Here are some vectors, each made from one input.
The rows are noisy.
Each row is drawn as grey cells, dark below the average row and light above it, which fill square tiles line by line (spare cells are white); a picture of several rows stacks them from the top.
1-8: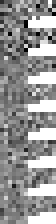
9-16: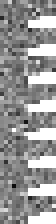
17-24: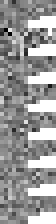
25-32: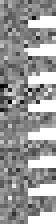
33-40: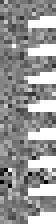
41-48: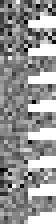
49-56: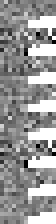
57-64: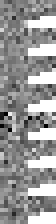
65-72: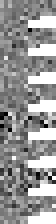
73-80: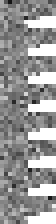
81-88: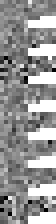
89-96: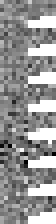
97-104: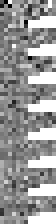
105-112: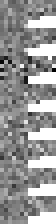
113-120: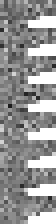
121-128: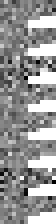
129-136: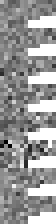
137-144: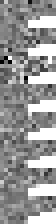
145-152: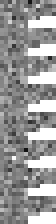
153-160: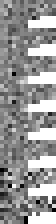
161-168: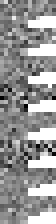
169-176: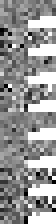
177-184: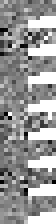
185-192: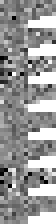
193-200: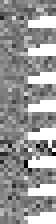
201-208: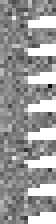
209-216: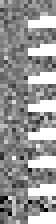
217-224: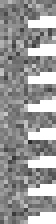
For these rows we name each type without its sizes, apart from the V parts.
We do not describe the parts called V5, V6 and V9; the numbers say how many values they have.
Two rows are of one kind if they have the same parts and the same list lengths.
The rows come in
3 kinds.
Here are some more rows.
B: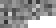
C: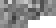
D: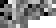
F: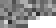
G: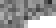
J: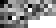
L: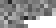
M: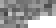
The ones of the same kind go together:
B, F, L
C, G, M
D, J

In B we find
a node of each of two trees, three true/false values and a value of V9.
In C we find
a node of each of two trees, a value of V5 and a value of V9.
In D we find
a node of each of two trees and a value of V6.
